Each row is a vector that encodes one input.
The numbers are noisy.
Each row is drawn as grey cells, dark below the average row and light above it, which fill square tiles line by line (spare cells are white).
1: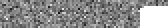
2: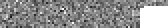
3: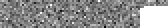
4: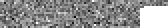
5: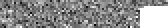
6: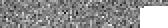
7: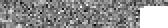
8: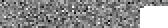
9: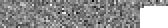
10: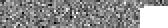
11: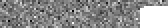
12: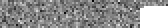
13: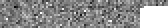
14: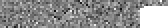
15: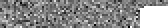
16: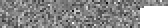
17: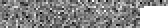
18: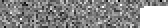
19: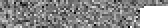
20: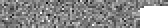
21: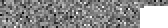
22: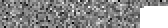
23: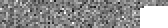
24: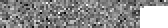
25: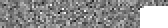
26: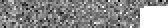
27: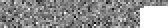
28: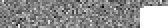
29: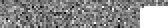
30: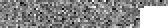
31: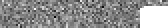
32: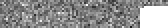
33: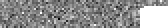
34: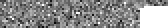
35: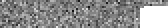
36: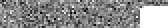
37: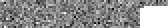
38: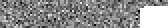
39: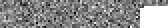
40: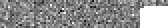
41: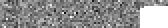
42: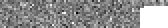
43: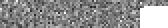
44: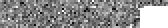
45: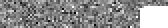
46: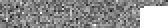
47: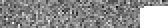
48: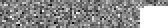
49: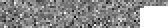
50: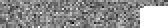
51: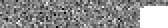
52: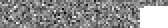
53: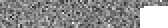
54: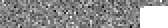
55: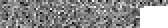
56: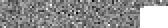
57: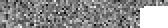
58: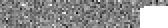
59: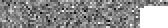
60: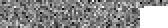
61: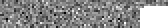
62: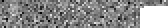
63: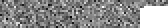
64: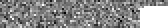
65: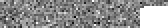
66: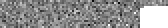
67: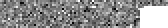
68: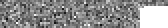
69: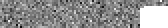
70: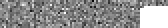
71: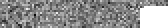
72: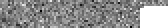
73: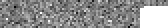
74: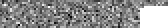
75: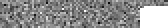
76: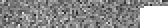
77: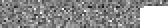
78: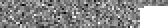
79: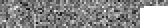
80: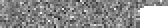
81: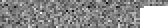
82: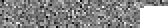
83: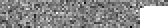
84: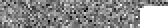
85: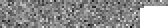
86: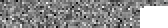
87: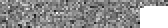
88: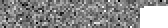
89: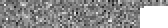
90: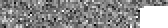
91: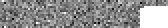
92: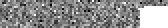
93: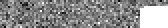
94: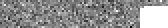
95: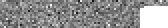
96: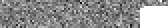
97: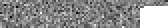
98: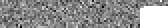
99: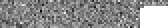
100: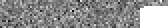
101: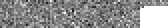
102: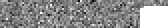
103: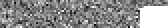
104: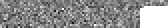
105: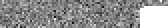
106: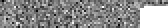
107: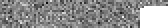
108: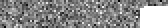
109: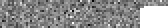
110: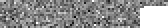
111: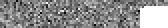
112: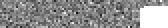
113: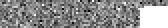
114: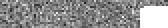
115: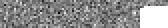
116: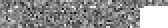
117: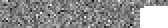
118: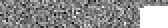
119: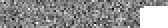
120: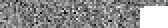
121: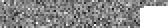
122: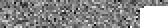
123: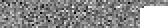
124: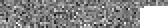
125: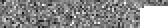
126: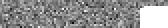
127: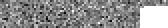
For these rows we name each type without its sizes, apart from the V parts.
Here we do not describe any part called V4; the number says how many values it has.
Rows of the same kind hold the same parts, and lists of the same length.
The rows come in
8 kinds.
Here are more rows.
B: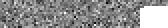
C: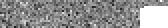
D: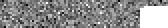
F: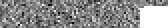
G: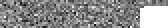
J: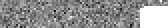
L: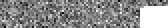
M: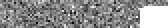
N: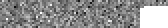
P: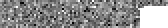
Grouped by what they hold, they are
B
C
D, L
F
G, M
J
N
P

